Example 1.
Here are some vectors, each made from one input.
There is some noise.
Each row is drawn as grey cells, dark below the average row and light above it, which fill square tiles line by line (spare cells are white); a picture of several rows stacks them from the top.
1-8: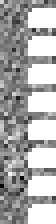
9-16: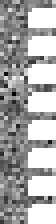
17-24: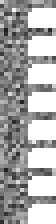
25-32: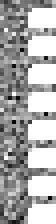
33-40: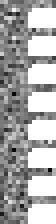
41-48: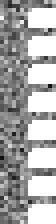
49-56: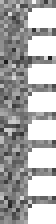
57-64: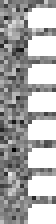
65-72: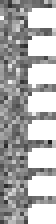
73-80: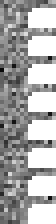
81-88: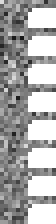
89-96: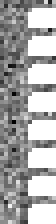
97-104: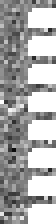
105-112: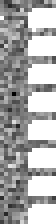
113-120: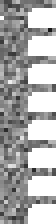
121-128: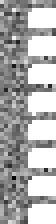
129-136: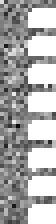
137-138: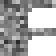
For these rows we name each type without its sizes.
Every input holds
either a point on a line, or three true/false values.
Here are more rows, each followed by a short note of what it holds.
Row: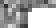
three true/false values
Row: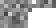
a point on a line
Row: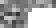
a point on a line
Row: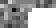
three true/false values
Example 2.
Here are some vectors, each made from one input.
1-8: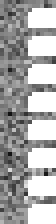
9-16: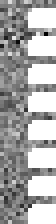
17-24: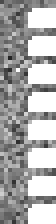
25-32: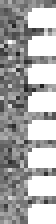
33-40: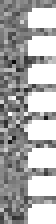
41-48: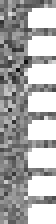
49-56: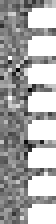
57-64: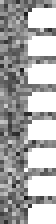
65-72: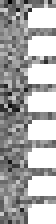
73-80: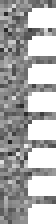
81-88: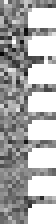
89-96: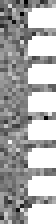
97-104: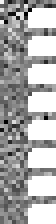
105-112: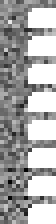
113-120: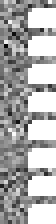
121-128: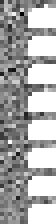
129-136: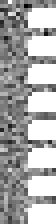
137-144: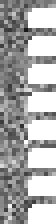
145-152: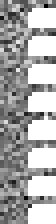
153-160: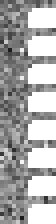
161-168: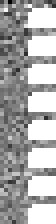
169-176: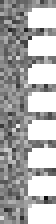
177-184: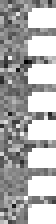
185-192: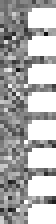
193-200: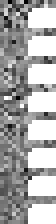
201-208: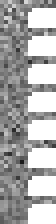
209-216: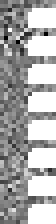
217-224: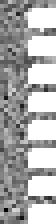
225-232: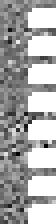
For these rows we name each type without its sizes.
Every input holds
a list of points on a line.
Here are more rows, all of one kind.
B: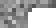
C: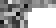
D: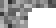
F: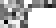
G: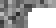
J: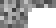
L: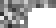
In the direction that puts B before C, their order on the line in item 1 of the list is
B, F, D, G, J, L, C.
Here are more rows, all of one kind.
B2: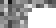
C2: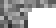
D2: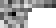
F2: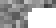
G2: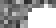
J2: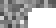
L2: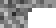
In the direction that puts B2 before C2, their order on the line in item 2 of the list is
F2, J2, G2, L2, D2, B2, C2.
